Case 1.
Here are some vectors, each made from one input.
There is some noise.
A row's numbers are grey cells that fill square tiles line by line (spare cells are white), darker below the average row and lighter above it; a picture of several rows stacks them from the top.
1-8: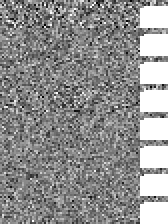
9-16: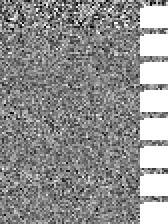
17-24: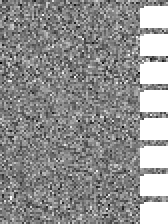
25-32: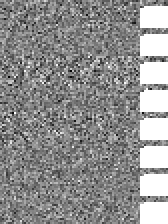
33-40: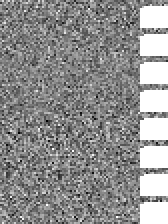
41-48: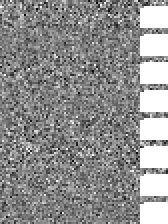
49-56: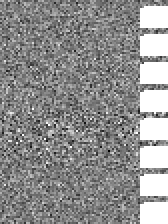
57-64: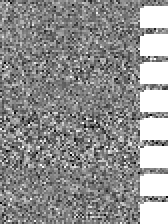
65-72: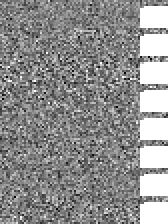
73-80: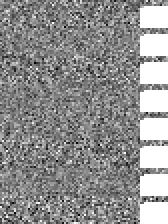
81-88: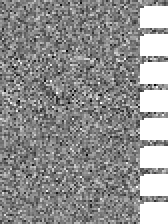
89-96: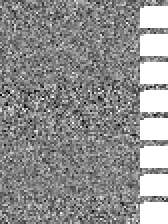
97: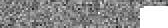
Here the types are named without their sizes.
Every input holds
a point on a circle.
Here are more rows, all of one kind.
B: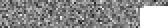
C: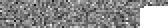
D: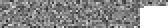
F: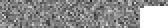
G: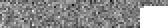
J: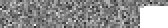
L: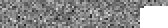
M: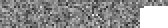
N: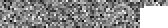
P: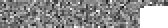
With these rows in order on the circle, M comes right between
L and P.
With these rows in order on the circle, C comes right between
B and P.
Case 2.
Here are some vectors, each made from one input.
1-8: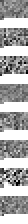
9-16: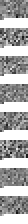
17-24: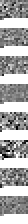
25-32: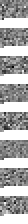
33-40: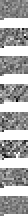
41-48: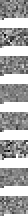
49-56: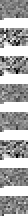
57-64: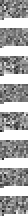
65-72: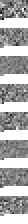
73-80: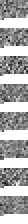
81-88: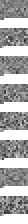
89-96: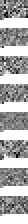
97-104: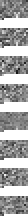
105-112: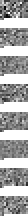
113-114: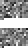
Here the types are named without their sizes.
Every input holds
a point on a line.
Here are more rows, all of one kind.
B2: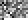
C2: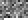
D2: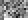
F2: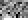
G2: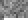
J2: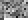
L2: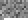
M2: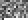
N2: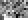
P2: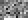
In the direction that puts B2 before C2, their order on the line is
G2, M2, B2, L2, N2, F2, C2, D2, J2, P2.
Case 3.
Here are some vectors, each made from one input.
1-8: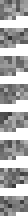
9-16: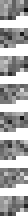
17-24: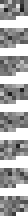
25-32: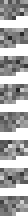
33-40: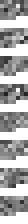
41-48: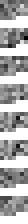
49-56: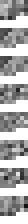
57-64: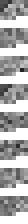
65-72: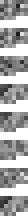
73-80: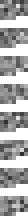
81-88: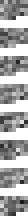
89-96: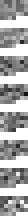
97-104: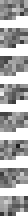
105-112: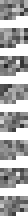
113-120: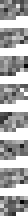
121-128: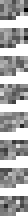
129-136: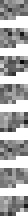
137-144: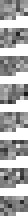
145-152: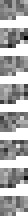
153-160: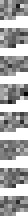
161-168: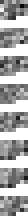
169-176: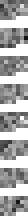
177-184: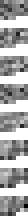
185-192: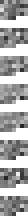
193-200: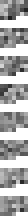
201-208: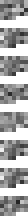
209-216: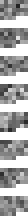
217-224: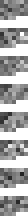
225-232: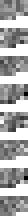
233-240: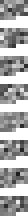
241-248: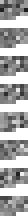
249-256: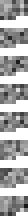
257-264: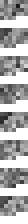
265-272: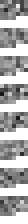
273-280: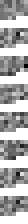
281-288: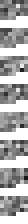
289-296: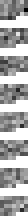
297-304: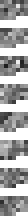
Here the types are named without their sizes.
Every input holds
a label.
